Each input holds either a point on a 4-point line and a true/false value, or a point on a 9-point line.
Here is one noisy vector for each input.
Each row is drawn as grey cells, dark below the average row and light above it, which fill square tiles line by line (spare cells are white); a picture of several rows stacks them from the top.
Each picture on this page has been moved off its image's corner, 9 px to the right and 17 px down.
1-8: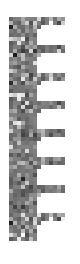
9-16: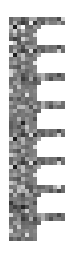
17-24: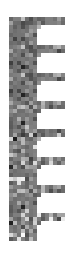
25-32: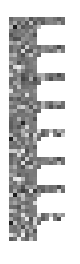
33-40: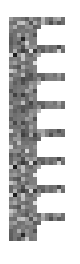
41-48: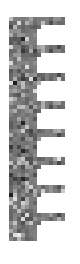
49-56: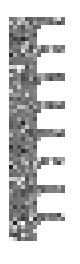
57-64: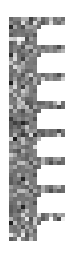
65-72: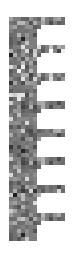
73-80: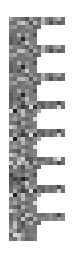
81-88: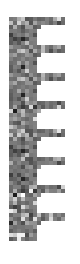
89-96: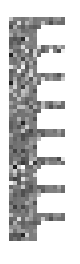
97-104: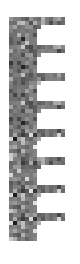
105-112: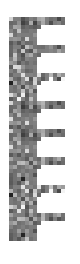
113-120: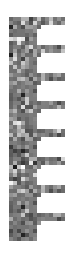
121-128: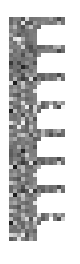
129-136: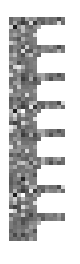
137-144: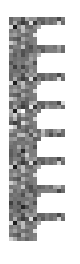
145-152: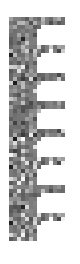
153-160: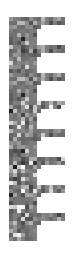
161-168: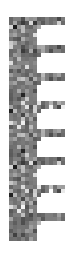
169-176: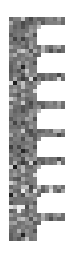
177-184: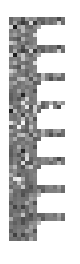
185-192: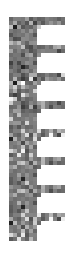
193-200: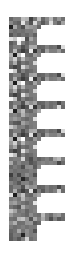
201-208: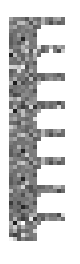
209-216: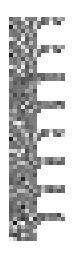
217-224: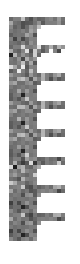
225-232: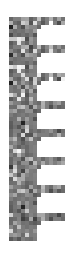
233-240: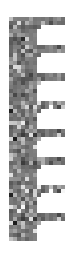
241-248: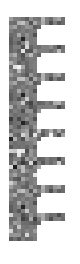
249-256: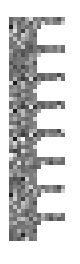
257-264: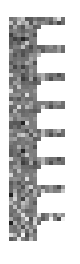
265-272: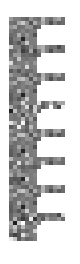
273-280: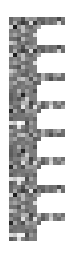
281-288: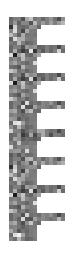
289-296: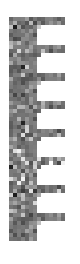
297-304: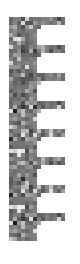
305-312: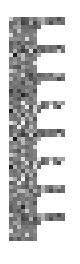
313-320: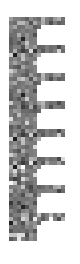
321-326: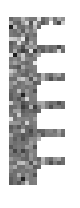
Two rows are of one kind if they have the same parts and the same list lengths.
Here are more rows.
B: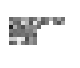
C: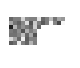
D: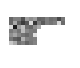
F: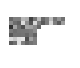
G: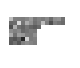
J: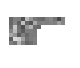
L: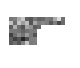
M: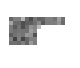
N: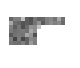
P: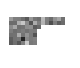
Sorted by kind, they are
B, C, F, J
D, G, L, M, N, P

